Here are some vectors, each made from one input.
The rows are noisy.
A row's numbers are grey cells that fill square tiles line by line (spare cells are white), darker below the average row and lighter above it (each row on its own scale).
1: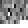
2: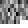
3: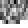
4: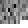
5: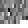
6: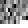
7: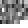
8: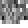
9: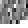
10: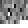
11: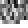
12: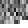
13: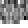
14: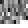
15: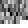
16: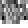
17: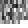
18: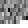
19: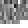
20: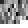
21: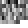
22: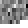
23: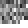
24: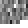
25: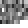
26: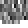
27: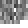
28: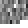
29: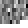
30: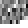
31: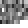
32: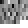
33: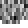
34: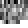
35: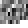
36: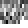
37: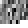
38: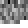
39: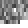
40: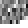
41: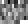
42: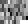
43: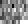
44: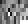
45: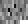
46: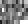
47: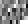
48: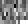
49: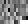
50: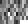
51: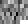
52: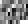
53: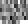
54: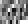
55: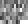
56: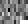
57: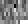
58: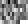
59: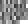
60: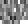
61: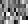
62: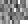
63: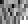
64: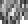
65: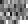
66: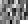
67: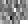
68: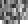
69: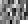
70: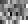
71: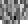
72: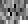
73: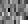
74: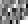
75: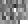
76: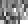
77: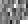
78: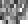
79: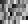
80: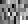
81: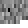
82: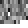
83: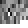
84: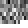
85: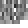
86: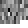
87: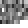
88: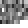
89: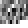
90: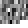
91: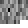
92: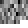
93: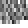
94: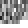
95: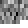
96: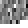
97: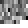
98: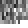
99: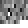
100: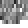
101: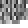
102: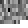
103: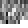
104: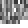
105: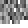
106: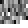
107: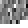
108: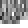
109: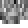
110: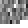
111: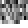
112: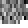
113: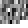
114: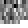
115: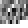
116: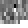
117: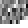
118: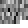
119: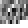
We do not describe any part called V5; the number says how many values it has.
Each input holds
a list of up to three items, each a true/false value and a value of V5.
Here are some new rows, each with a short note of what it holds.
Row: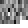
a list of two items
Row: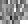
a list of three items
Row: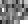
the empty list
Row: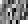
a list of one item
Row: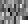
a list of two items
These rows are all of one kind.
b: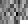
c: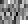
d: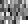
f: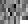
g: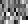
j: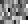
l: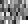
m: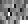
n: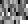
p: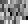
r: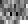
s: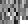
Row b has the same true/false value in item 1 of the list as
c and s.
